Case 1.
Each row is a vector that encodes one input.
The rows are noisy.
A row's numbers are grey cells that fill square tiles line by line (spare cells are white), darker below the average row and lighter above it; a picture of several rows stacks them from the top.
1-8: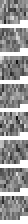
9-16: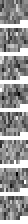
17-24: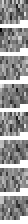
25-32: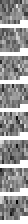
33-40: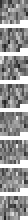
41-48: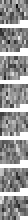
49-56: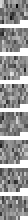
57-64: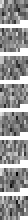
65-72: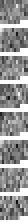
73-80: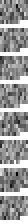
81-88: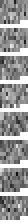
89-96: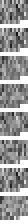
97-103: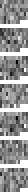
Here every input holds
a point on a 9-point line, together with either a point on an 8-point circle, or a fixed value.
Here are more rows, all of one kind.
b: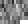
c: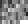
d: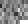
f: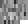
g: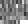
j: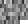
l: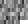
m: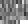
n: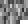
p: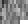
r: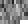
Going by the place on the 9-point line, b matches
j, n and r.
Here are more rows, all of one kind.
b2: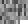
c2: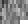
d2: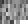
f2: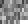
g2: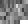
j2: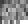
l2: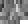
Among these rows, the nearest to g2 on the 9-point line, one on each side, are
b2 and l2.
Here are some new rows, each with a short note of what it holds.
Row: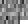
a point on an 8-point circle and a point on a 9-point line
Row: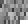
a point on an 8-point circle and a point on a 9-point line
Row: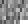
a point on an 8-point circle and a point on a 9-point line
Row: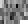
a point on a 9-point line
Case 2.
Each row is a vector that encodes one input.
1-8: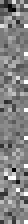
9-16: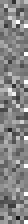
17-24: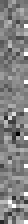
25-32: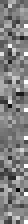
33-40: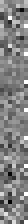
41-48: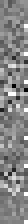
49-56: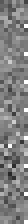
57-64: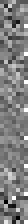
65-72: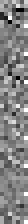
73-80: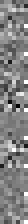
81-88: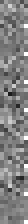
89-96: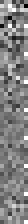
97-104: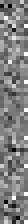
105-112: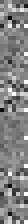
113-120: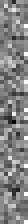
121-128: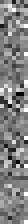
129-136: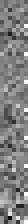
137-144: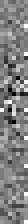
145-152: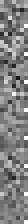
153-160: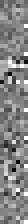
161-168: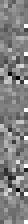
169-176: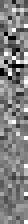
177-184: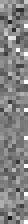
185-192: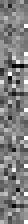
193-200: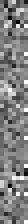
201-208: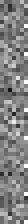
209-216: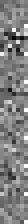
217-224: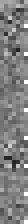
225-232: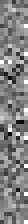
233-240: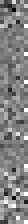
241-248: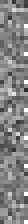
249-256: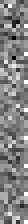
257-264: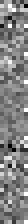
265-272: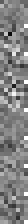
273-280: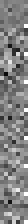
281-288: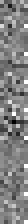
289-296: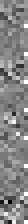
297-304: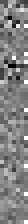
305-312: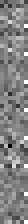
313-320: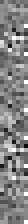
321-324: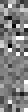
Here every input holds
one of 11 labels, together with either a fixed value, or a point on each of two 3-point lines.
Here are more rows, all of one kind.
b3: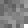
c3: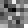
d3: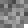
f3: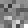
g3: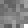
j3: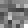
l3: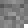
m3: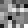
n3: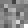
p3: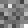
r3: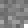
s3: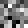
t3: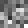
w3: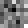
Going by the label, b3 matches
g3, p3, s3 and w3.
